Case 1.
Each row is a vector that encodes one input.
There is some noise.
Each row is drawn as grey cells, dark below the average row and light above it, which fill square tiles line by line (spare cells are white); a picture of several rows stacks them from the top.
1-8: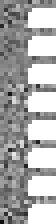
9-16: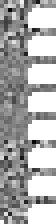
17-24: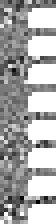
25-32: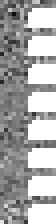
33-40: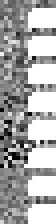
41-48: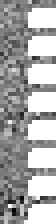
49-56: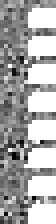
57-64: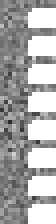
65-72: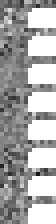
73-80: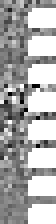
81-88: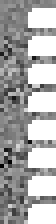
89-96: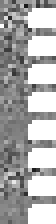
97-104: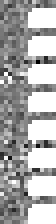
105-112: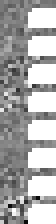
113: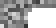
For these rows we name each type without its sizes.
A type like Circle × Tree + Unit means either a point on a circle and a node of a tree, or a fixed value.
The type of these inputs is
Bool × Bool × Bool × Circle × (Circle + Unit).
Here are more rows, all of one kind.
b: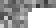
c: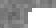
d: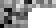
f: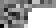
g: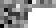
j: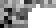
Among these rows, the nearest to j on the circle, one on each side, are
b and d.
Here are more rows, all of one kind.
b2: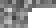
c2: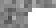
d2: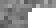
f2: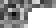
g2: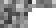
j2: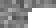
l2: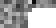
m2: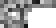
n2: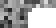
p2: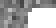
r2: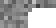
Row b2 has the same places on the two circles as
d2, f2, m2 and n2.
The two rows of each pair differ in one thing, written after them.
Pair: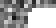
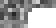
the place on one of the two circles
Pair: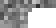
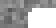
one of the three true/false values
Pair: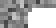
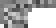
one of the three true/false values
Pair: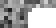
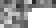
the place on one of the two circles
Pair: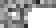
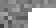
the place on one of the two circles
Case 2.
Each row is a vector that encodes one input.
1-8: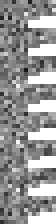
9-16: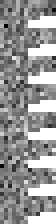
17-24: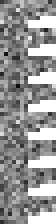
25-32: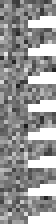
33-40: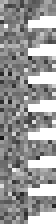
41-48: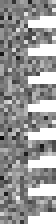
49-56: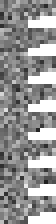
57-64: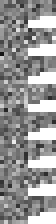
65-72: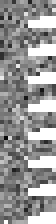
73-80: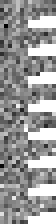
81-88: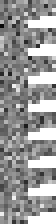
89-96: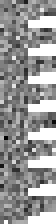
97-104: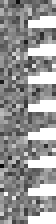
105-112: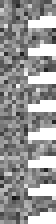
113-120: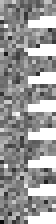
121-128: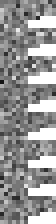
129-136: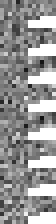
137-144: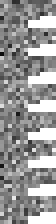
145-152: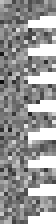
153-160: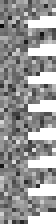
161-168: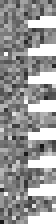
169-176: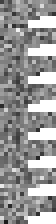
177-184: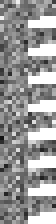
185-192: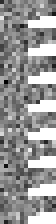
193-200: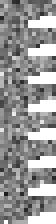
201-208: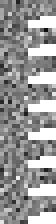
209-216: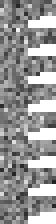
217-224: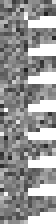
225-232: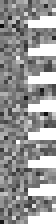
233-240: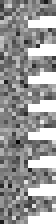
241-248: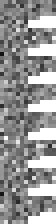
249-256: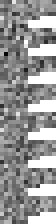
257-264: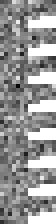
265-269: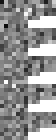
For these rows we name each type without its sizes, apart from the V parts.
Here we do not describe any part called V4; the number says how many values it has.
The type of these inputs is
List(Line) × V4.
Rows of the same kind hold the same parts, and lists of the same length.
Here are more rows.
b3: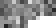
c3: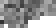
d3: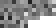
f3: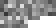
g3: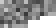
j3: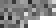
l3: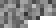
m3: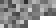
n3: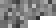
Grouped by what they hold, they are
b3, f3, m3
c3, g3, l3, n3
d3, j3

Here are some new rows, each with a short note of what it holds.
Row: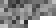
a value of V4, together with a list of one item
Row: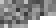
a value of V4, together with a list of one item
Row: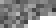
a value of V4, together with a list of one item
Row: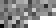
a value of V4, together with the empty list
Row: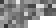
a value of V4, together with a list of two items
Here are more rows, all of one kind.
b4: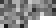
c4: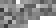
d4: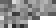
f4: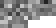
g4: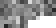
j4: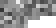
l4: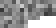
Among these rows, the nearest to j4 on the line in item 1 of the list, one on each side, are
c4 and f4.
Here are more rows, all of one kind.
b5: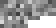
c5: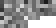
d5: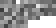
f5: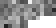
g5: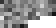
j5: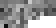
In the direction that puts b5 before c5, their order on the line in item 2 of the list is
f5, b5, j5, c5, d5, g5.
